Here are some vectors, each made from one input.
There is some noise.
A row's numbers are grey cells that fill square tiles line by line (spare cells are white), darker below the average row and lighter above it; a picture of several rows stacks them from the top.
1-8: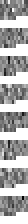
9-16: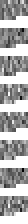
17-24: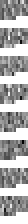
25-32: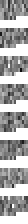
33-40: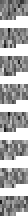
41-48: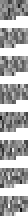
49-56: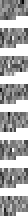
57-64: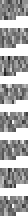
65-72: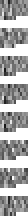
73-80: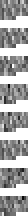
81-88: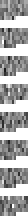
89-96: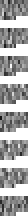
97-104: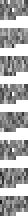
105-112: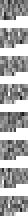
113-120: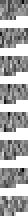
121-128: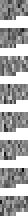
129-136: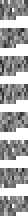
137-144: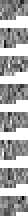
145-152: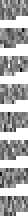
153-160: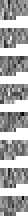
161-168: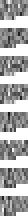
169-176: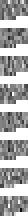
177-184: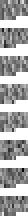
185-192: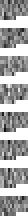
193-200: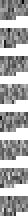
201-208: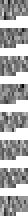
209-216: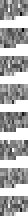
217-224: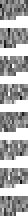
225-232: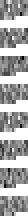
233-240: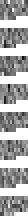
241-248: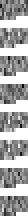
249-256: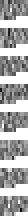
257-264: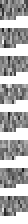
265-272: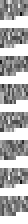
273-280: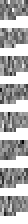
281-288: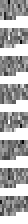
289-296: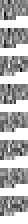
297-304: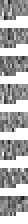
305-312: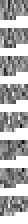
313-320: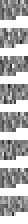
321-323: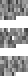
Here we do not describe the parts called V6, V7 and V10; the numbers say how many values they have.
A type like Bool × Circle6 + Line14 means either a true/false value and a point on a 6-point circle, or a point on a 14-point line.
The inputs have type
Bool × Line12 + (Label5 × V10 + V6) × V7.
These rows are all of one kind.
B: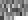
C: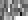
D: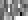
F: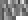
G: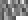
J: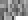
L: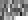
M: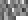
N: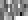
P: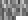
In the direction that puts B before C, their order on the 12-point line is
B, L, C, D, N, M, G, F, J, P.
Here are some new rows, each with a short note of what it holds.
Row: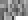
a point on a 12-point line and a true/false value
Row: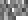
a point on a 12-point line and a true/false value
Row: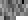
a value of V6 and a value of V7
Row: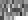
a point on a 12-point line and a true/false value
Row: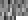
one of 5 labels, a value of V7 and a value of V10
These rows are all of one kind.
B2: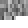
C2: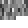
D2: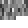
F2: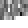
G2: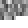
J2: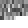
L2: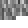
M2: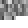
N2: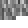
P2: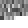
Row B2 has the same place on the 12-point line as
L2 and N2.
